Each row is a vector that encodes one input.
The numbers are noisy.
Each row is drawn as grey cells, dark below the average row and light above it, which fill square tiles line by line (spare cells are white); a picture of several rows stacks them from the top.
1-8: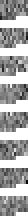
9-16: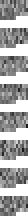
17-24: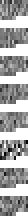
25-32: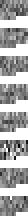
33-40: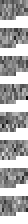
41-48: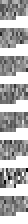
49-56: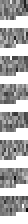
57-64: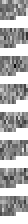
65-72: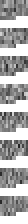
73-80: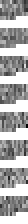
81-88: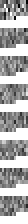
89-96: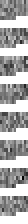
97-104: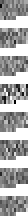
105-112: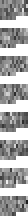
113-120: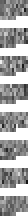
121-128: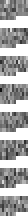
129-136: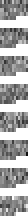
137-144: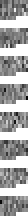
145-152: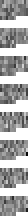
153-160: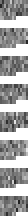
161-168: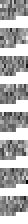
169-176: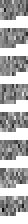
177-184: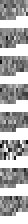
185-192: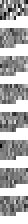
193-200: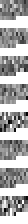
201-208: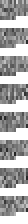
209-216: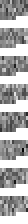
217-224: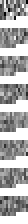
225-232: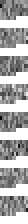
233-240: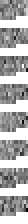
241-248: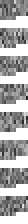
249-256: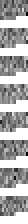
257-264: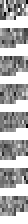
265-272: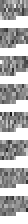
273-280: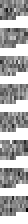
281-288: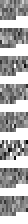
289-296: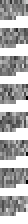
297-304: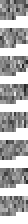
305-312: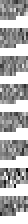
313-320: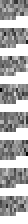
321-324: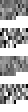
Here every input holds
one of 6 labels, together with either a fixed value, or one of 11 labels and five true/false values.
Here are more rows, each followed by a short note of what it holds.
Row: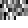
one of 6 labels
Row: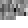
one of 6 labels, one of 11 labels and five true/false values
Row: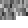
one of 6 labels, one of 11 labels and five true/false values
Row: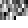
one of 6 labels
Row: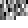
one of 6 labels
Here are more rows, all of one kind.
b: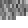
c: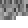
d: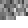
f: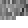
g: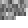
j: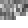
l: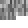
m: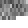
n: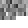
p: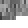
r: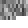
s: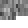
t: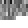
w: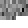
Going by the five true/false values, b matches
l, n, r and t.
